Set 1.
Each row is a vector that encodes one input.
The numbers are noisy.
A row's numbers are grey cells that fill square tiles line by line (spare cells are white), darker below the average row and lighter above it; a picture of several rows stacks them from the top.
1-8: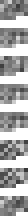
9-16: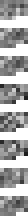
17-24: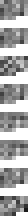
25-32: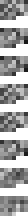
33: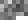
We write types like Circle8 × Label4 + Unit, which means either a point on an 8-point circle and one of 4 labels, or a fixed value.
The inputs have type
Line5.
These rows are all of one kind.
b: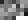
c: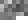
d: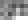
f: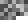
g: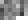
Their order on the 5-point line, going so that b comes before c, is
b, c, d, g, f.
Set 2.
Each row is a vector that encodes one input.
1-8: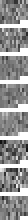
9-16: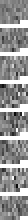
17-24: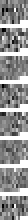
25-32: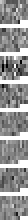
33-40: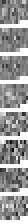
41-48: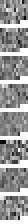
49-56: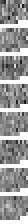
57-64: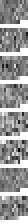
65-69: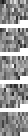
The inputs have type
Tree12 + Unit.
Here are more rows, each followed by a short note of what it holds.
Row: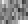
a node of a 12-node tree
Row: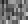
a node of a 12-node tree
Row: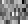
a fixed value
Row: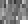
a node of a 12-node tree
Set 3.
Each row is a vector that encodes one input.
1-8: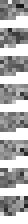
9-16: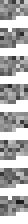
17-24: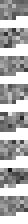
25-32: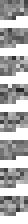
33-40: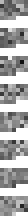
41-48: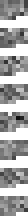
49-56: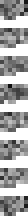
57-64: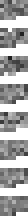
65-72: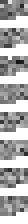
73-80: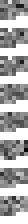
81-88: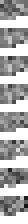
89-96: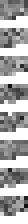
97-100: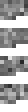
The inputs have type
Tree16.
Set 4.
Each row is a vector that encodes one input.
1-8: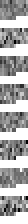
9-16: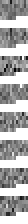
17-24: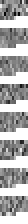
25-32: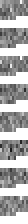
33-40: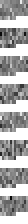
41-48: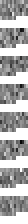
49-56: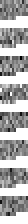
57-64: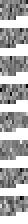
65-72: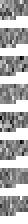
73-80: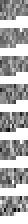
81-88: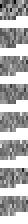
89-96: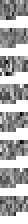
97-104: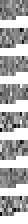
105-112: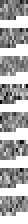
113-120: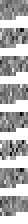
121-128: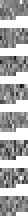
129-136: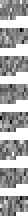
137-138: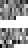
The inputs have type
Circle9 + Unit.
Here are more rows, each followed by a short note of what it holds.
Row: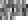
a point on a 9-point circle
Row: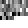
a fixed value
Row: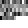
a fixed value
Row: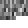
a point on a 9-point circle
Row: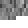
a point on a 9-point circle
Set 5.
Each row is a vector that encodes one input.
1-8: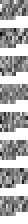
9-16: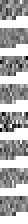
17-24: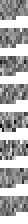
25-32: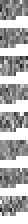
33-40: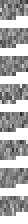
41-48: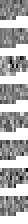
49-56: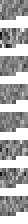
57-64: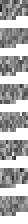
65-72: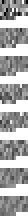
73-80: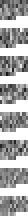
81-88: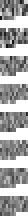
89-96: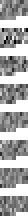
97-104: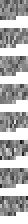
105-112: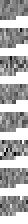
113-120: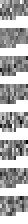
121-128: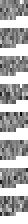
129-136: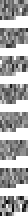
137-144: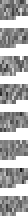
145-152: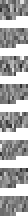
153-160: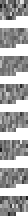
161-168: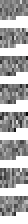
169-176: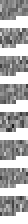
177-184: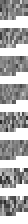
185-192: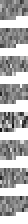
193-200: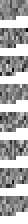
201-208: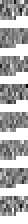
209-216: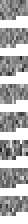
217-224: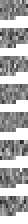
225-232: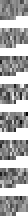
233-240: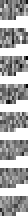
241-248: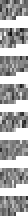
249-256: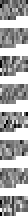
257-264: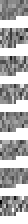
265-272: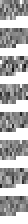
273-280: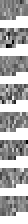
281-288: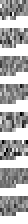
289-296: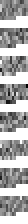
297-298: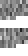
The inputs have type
Circle9 + Unit.
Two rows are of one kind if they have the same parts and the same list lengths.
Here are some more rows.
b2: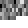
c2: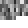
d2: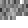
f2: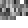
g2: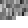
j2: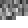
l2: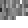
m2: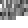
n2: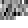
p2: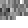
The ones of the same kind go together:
b2, c2, d2, f2, g2, j2, l2, m2, p2
n2

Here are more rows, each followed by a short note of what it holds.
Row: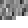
a point on a 9-point circle
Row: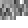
a point on a 9-point circle
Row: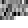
a fixed value
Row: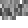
a point on a 9-point circle
